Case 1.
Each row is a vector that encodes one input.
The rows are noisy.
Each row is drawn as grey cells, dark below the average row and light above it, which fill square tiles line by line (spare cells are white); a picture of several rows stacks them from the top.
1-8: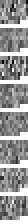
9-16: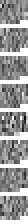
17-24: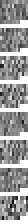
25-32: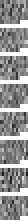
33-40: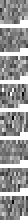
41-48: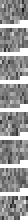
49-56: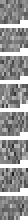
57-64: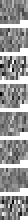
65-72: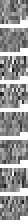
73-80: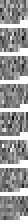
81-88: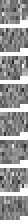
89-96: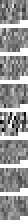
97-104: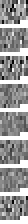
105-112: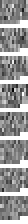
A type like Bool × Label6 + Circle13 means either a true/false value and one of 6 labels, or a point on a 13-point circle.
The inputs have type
(Circle10 + Unit) × Line7 + Line9.
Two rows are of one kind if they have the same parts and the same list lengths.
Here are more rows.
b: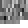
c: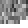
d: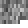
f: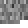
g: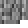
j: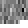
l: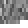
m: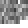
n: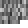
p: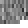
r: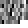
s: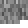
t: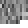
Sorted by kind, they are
b, j, p
c, m, t
d, f, g, l, n, r, s

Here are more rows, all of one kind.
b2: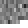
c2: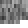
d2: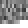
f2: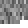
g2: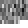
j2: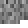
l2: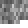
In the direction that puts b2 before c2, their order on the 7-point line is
l2, b2, d2, c2, j2, f2, g2.
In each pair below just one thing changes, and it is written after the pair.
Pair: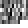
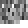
the place on the 10-point circle
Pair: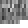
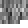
the place on the 7-point line
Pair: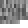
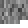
the place on the 10-point circle
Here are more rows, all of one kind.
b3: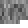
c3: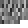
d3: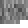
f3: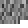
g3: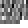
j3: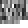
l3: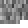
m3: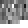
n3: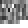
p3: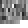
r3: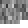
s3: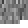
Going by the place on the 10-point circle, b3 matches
c3 and d3.
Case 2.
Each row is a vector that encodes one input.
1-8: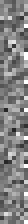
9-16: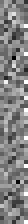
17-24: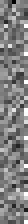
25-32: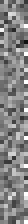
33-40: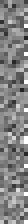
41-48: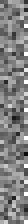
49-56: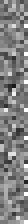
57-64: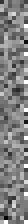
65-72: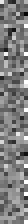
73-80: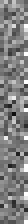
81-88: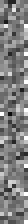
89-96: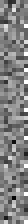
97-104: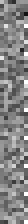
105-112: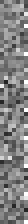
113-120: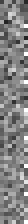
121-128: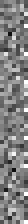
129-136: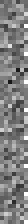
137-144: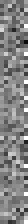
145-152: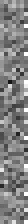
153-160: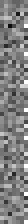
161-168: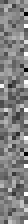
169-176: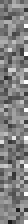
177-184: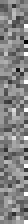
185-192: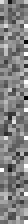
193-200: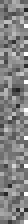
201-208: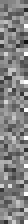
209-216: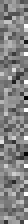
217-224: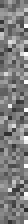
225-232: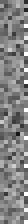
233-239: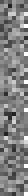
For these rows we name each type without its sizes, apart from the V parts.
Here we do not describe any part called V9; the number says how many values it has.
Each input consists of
either a point on a circle, or three true/false values, or a value of V9.
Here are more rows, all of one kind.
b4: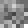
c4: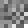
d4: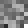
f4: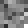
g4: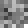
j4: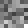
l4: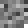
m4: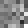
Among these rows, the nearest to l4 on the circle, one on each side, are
f4 and j4.
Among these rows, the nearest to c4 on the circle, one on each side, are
b4 and m4.
